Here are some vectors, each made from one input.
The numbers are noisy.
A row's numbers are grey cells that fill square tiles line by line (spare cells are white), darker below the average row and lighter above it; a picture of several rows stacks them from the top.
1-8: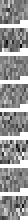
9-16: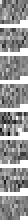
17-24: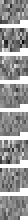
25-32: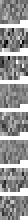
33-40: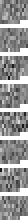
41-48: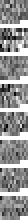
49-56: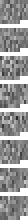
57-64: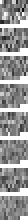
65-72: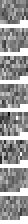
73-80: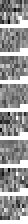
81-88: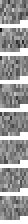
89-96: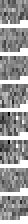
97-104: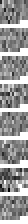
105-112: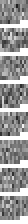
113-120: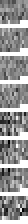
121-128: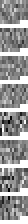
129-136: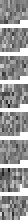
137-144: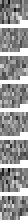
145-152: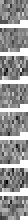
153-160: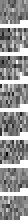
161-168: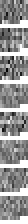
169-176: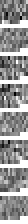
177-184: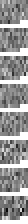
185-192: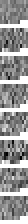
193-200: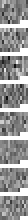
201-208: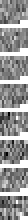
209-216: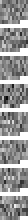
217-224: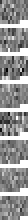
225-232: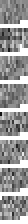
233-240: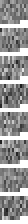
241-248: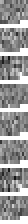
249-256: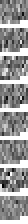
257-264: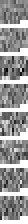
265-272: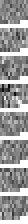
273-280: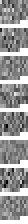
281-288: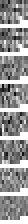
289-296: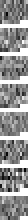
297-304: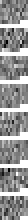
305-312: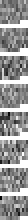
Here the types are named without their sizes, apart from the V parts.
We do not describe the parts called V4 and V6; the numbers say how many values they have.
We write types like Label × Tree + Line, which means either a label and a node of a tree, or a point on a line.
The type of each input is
Bool × V6 + Line × (Tree + Unit) × V4.
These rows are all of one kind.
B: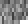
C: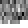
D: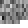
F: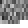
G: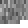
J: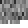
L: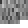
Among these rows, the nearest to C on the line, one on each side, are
B and J.
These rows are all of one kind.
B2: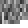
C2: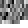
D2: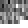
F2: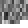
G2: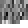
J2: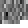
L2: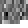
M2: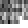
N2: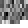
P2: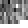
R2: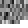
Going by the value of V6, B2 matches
F2, M2 and R2.
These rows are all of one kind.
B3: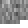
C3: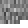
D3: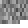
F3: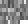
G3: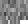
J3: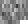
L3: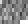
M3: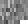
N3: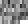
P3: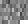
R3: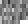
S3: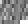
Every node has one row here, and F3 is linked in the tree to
P3.
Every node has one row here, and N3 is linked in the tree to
P3.
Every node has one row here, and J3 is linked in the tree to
R3.
